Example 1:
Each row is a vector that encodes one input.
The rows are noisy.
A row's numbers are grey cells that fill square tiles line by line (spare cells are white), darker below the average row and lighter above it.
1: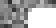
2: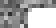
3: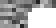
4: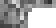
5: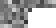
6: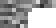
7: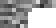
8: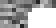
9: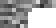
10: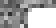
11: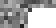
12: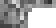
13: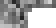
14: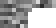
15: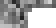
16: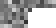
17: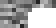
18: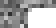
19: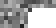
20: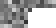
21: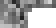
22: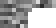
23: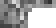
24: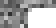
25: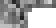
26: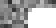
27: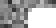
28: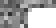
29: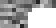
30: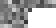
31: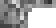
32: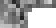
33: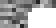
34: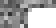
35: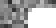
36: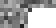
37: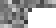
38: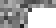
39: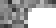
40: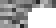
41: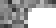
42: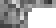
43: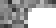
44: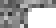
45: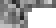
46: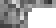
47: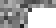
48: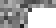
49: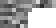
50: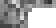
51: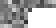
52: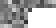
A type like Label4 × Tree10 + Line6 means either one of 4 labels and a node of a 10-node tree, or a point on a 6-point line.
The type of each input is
Bool × Bool × Bool.
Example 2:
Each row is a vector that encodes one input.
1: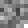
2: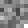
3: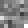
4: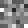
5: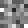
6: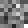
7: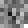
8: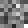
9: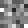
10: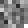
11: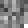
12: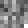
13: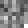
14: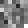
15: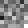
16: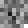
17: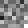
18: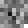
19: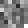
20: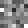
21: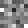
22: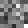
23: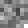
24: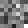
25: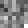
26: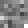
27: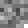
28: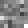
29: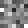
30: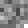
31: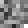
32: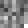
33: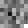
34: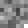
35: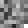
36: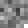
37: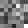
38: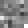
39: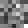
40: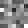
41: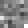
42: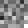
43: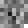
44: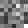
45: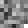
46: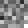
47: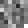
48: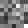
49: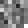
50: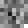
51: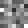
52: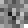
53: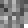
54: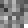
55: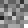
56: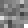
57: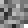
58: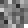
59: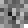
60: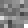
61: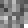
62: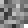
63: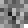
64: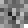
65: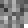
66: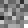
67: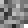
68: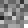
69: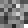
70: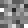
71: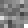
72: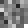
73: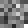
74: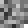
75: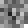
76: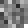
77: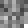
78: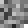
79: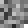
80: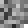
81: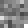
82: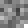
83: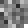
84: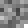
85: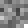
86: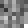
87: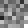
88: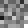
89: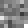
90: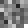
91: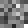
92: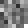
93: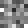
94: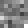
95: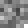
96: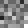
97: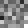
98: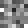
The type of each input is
Line9.
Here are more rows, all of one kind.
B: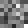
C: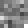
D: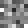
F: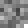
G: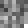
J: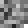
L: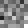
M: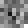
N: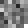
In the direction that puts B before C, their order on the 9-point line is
B, J, M, F, C, G, L, D, N.
